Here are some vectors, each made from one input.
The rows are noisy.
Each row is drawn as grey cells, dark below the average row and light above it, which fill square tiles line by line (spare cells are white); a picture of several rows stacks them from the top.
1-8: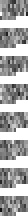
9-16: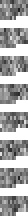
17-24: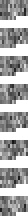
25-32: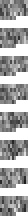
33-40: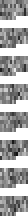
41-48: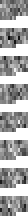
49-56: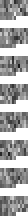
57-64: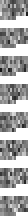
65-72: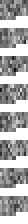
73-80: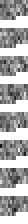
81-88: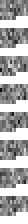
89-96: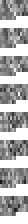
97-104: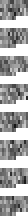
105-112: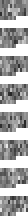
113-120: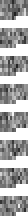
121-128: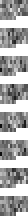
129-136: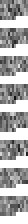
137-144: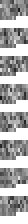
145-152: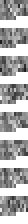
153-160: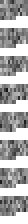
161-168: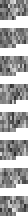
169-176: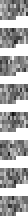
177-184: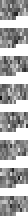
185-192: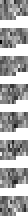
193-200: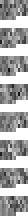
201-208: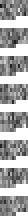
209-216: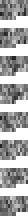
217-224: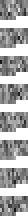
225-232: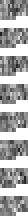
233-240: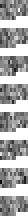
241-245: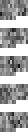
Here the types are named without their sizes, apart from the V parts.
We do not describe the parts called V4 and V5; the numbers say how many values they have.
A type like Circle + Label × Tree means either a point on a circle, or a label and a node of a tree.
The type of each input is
Bool × Circle × V4 × V5.
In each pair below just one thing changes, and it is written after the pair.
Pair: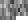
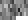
the value of V4
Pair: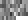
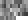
the value of V4
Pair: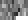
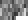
the place on the circle
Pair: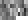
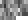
the value of V5
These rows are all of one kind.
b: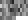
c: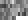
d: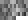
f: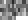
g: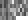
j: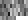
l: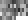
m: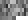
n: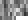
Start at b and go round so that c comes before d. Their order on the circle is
b, c, d, m, g, n, f, l, j.
